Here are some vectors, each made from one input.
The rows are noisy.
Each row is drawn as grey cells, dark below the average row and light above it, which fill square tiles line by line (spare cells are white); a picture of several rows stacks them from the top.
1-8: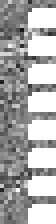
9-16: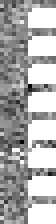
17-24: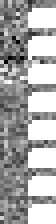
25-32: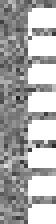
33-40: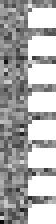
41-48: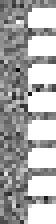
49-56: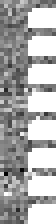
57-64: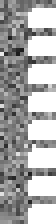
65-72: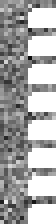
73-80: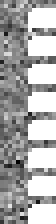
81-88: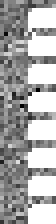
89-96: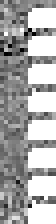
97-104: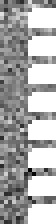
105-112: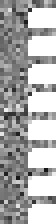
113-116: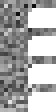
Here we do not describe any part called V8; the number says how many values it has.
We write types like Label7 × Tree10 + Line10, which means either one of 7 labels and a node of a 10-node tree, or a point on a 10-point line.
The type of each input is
Label6 × V8 + Label7.
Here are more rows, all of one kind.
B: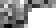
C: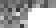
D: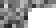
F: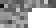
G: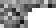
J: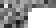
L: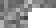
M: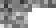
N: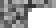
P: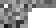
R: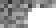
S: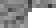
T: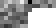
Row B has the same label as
D, J and L.
